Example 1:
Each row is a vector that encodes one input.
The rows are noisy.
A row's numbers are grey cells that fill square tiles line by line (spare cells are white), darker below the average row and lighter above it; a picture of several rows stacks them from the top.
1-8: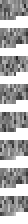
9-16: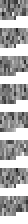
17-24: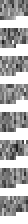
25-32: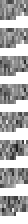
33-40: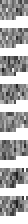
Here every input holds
a point on a 9-point line.
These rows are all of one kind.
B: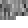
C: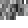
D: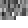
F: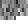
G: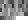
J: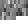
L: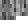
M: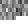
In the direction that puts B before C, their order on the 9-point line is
G, F, D, L, B, J, M, C.
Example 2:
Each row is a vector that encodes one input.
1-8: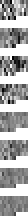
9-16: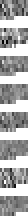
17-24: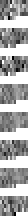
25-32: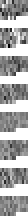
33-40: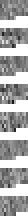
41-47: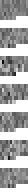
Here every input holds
a point on a 5-point circle.
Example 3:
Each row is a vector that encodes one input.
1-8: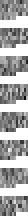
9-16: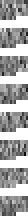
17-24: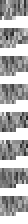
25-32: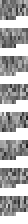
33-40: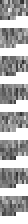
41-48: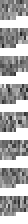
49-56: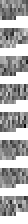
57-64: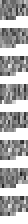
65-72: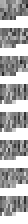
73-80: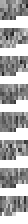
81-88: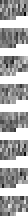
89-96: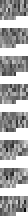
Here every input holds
a node of a 17-node tree.
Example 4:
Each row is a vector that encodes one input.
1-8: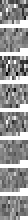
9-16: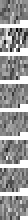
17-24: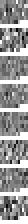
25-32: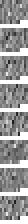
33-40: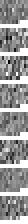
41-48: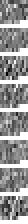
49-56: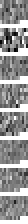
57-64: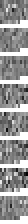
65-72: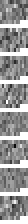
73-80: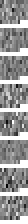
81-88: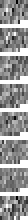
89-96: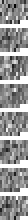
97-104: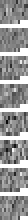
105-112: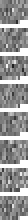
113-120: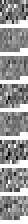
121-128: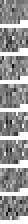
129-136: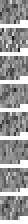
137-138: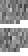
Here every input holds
four true/false values.
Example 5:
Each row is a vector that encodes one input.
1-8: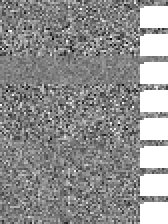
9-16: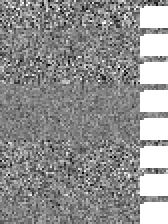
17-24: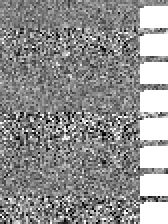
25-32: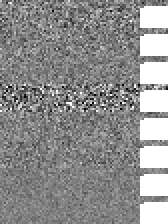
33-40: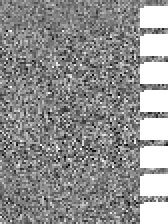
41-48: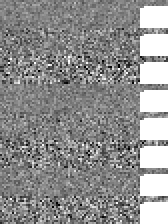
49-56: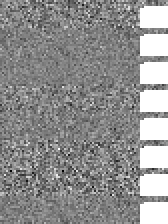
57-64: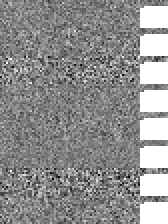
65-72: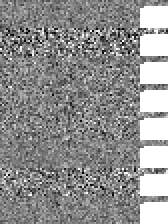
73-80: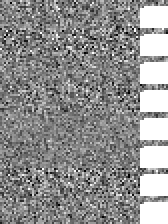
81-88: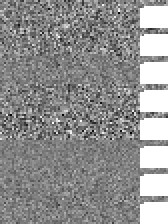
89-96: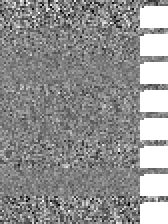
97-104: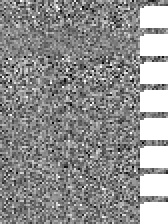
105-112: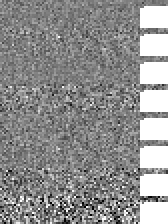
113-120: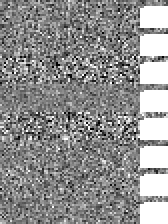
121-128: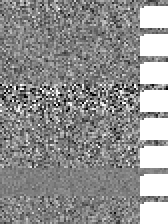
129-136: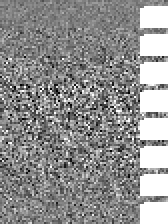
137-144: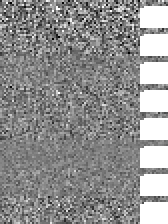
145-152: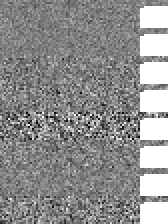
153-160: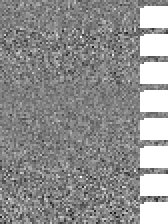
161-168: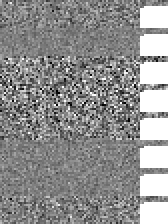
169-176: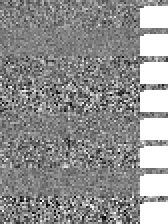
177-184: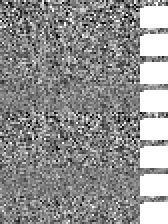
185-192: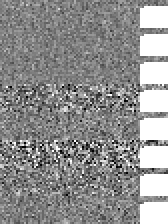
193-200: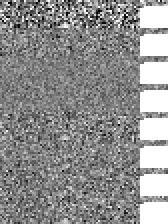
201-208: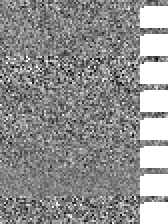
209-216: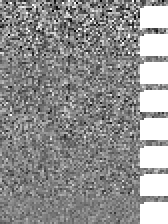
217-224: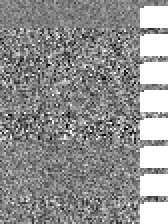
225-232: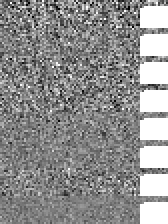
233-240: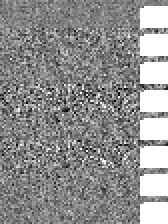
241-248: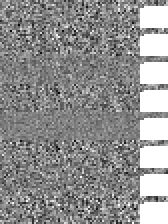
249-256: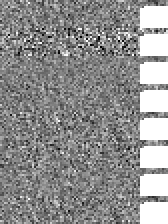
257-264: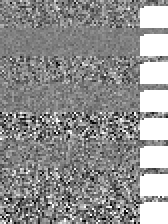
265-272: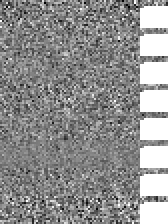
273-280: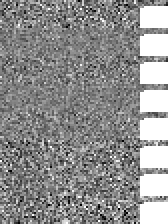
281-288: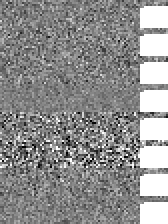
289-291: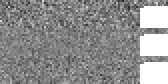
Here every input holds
a node of a 13-node tree.
